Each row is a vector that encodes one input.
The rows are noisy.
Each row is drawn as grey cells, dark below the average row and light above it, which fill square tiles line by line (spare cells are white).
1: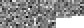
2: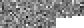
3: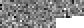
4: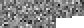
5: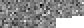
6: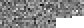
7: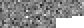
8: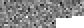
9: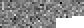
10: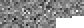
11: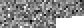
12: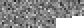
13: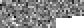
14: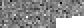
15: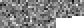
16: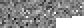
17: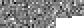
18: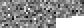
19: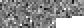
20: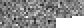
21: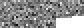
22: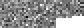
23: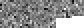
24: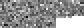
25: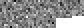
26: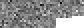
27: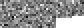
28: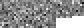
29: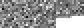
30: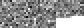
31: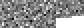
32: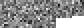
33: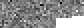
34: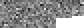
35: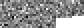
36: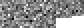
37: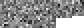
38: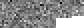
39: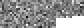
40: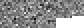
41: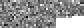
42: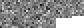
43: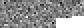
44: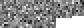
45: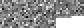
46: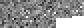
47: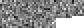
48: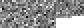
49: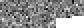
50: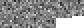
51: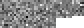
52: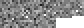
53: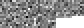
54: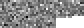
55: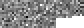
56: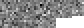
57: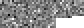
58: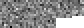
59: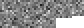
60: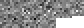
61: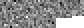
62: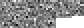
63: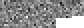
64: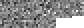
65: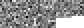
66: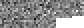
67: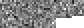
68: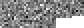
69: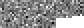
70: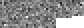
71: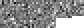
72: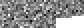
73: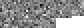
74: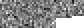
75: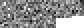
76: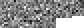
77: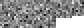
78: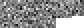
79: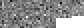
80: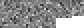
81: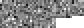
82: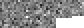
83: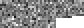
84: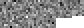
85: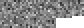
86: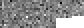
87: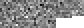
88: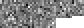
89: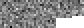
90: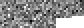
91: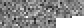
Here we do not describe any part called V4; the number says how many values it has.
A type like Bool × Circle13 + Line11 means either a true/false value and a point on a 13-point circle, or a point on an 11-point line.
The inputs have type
(Bool × V4 + Line5) × Circle6.
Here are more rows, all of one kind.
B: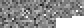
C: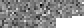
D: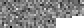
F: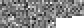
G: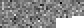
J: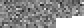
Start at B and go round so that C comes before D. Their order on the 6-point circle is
B, C, G, J, D, F.
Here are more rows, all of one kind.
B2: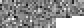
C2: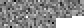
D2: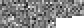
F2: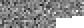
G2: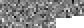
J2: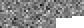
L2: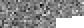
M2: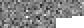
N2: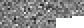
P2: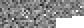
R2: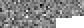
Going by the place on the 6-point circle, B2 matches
J2, L2, M2 and R2.
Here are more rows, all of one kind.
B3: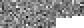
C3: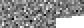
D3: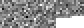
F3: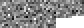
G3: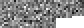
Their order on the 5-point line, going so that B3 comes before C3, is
B3, D3, C3, F3, G3.
